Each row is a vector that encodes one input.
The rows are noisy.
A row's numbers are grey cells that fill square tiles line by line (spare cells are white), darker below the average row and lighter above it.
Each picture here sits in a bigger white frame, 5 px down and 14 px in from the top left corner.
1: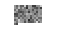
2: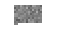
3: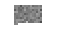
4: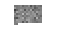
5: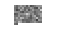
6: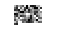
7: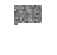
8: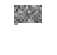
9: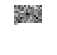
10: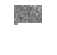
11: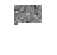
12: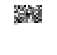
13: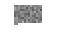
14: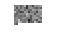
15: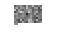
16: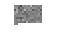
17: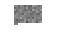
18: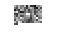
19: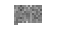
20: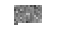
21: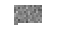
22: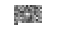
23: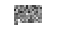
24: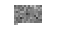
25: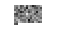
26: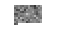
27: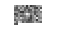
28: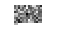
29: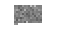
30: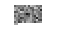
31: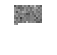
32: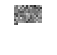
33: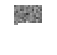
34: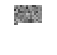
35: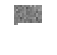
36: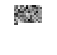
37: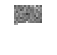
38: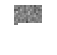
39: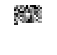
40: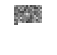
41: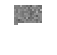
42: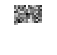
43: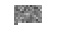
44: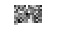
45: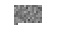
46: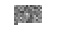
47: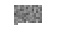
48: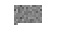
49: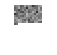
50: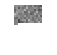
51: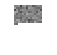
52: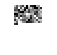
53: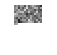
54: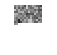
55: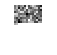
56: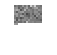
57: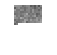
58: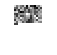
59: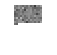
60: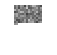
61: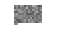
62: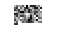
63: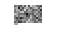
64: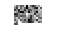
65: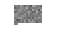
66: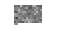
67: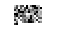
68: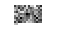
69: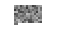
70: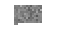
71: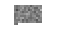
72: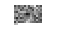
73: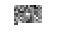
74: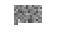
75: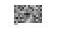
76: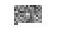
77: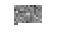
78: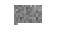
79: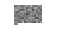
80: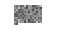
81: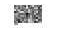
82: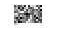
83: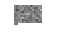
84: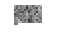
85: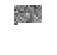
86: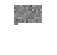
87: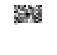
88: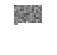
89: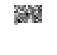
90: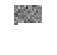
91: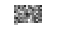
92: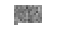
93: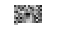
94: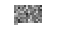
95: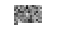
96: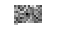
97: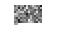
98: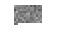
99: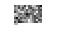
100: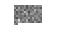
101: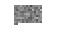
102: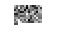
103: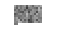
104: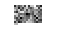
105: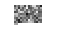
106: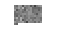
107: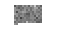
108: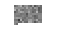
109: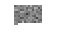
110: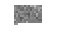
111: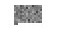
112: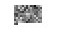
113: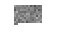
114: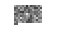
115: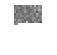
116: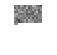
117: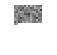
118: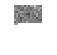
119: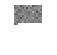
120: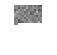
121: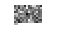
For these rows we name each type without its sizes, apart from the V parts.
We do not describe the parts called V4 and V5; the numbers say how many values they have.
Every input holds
a true/false value and a value of V4, together with either a point on each of two lines, or a value of V5.
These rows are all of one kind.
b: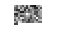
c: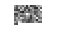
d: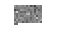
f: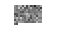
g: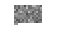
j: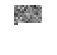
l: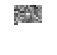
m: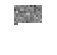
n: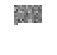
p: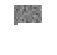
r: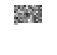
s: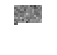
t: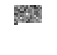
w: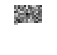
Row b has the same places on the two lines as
c, l, n and r.
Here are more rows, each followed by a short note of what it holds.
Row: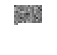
a true/false value, a value of V4 and a value of V5
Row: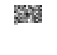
a point on each of two lines, a true/false value and a value of V4
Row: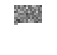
a point on each of two lines, a true/false value and a value of V4
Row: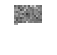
a true/false value, a value of V4 and a value of V5
